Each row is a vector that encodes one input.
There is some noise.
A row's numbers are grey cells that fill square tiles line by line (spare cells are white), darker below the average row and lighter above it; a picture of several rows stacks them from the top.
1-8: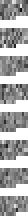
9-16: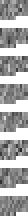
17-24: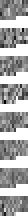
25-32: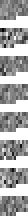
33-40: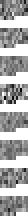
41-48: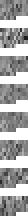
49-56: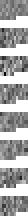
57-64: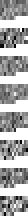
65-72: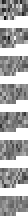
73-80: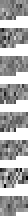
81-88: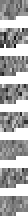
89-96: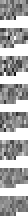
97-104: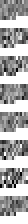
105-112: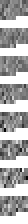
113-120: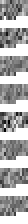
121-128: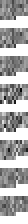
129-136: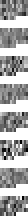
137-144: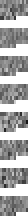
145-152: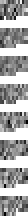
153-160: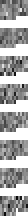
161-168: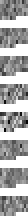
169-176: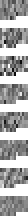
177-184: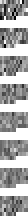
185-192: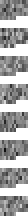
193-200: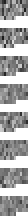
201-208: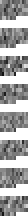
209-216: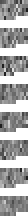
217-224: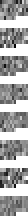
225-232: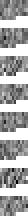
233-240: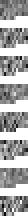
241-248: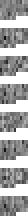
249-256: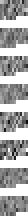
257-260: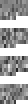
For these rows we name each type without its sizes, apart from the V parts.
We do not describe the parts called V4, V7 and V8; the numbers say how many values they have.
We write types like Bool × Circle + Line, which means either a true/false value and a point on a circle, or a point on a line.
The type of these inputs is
List(Line) + V4 × V7 × V8.
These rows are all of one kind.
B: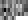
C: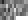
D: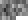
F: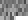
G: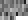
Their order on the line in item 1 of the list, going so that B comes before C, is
G, F, D, B, C.
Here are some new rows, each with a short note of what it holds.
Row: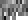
a value of V4, a value of V7 and a value of V8
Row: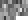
a value of V4, a value of V7 and a value of V8
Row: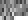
a list of one item
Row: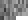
a list of three items
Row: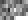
a list of one item
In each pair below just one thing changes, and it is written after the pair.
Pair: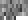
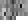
the value of V4
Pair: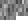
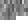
the value of V4
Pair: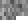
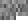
the value of V8
